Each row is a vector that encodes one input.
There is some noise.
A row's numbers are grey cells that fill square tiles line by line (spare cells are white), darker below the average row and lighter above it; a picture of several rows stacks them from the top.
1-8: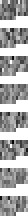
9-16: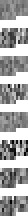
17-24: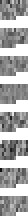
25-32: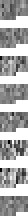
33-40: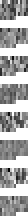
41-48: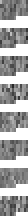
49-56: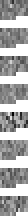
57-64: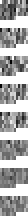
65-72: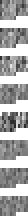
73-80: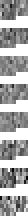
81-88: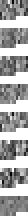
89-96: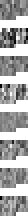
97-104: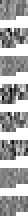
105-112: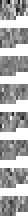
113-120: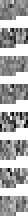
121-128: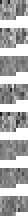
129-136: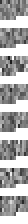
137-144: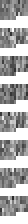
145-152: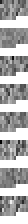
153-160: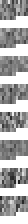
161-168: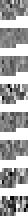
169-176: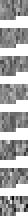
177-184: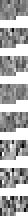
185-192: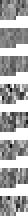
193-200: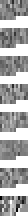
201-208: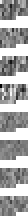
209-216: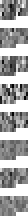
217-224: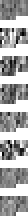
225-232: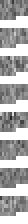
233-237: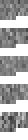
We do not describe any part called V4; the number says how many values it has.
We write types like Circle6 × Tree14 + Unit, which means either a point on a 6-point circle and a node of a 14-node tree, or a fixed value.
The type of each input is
Circle6 × (Line5 × List2(V4) + Line6).
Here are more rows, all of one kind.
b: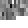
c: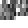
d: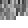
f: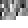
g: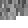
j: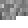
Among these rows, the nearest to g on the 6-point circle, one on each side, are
d and f.
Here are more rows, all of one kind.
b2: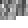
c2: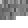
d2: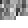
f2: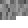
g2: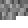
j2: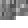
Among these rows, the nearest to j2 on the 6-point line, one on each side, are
f2 and g2.
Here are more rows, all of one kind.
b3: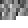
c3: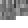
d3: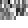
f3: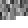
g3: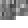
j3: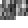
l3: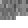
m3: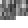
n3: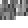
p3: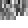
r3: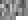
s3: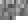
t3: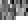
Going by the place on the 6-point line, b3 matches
d3, j3 and m3.
